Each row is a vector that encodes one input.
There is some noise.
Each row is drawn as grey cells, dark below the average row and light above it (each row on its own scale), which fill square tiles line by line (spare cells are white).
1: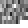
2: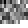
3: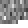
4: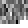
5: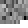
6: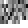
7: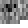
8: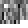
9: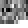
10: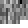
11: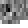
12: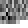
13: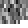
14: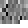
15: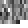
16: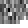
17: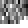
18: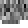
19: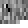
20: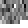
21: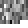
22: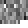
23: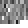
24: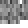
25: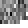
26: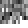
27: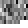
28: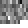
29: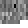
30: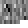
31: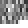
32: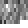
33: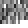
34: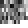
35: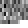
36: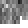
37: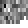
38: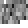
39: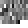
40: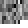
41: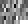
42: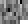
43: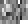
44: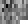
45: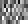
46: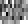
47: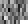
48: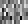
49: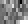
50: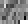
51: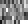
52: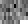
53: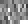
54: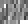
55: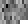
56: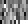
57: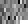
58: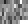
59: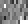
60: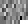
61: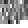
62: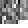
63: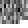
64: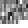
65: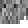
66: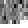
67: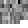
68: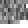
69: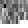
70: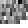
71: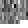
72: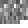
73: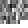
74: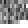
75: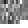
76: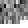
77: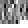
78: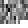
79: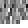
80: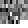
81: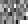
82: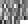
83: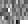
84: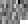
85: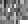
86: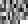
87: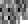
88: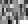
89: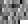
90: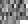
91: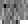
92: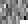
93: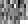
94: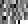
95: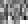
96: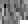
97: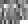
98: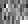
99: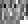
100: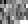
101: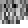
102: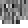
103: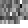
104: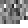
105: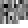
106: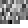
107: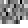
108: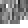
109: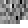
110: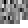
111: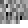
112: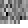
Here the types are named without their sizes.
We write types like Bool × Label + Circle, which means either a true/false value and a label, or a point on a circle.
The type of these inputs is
Bool × Bool × Bool × Bool × Bool × Label × Label.
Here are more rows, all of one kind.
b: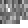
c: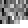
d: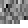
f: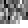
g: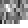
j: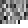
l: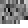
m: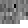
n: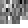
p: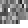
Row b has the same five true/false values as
g and n.
